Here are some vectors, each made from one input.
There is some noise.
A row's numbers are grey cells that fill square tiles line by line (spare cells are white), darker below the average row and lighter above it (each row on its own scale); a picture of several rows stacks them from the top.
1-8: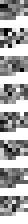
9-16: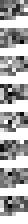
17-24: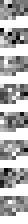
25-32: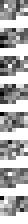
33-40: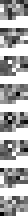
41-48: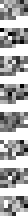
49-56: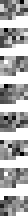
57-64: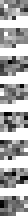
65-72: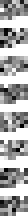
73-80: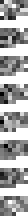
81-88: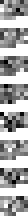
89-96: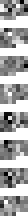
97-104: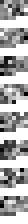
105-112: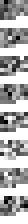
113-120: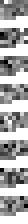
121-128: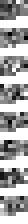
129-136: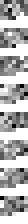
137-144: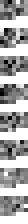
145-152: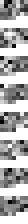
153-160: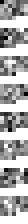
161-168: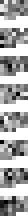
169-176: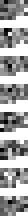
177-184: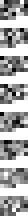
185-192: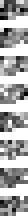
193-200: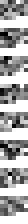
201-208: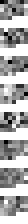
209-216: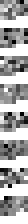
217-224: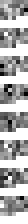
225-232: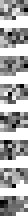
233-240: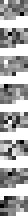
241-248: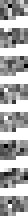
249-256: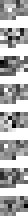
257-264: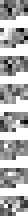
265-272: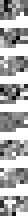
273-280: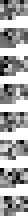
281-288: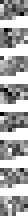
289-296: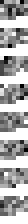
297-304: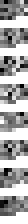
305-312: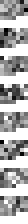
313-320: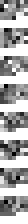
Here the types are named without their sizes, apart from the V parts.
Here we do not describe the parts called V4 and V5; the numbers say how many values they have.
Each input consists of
either a label and a true/false value, or a value of V4 and a value of V5.
